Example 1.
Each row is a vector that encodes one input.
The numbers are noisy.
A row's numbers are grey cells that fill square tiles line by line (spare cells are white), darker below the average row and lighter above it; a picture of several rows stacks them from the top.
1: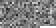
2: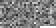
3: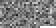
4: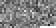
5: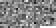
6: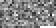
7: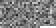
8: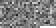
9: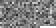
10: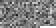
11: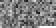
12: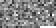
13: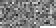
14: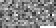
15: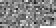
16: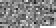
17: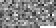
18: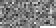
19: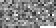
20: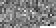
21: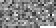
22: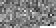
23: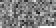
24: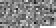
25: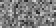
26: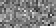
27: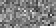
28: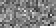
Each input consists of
a point on a 5-point line.
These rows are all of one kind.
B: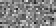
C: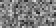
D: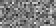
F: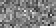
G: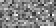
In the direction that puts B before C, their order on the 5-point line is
G, B, F, C, D.
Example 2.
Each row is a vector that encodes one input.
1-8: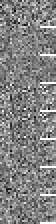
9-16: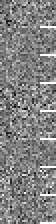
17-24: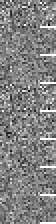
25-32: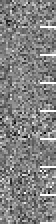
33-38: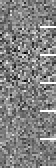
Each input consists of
a point on a 7-point line.
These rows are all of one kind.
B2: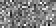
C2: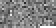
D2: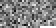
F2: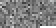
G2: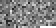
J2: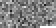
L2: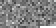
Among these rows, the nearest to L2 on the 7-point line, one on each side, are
F2 and J2.
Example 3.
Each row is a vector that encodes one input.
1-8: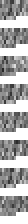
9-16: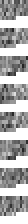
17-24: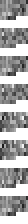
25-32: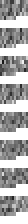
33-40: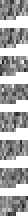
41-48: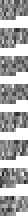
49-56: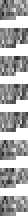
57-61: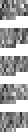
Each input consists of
a point on an 11-point line.
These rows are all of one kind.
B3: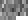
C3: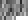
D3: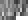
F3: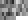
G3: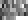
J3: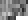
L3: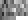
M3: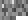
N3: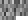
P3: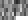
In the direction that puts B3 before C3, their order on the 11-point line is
J3, D3, P3, N3, M3, B3, C3, F3, L3, G3.
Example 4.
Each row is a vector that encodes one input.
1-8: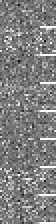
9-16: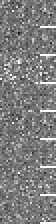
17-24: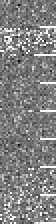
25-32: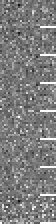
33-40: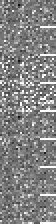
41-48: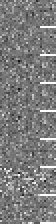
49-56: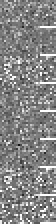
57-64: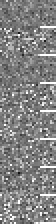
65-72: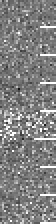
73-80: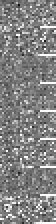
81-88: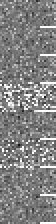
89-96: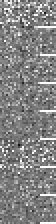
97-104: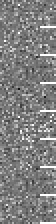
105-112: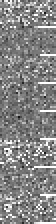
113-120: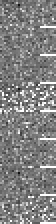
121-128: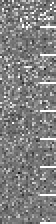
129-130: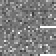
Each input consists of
a point on a 19-point line.
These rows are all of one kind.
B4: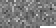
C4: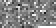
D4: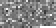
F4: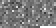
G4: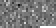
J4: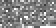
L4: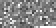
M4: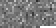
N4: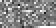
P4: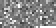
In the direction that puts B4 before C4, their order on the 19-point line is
L4, P4, J4, D4, M4, B4, N4, G4, C4, F4.
